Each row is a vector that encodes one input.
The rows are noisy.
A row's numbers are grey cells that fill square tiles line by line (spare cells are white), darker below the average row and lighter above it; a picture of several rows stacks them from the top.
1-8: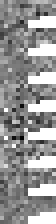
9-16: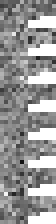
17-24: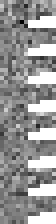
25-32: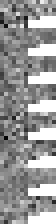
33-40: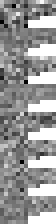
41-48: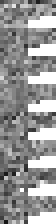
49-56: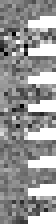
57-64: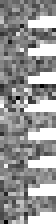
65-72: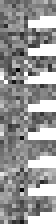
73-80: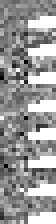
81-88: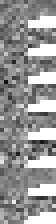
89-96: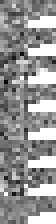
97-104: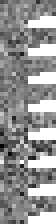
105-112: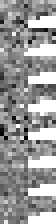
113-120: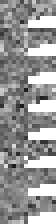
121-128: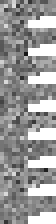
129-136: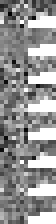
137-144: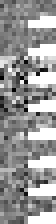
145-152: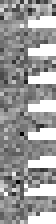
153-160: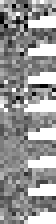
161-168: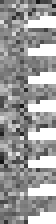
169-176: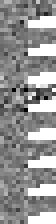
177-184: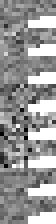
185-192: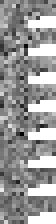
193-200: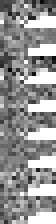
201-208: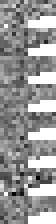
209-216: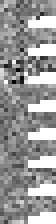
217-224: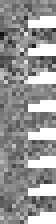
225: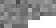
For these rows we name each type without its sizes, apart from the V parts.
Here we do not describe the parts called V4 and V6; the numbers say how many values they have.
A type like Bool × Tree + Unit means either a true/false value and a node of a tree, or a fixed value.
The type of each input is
(Bool × Circle + V6) × V4.
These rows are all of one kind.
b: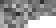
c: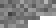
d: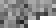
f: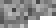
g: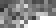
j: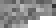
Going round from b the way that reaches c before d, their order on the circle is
b, c, g, j, d, f.
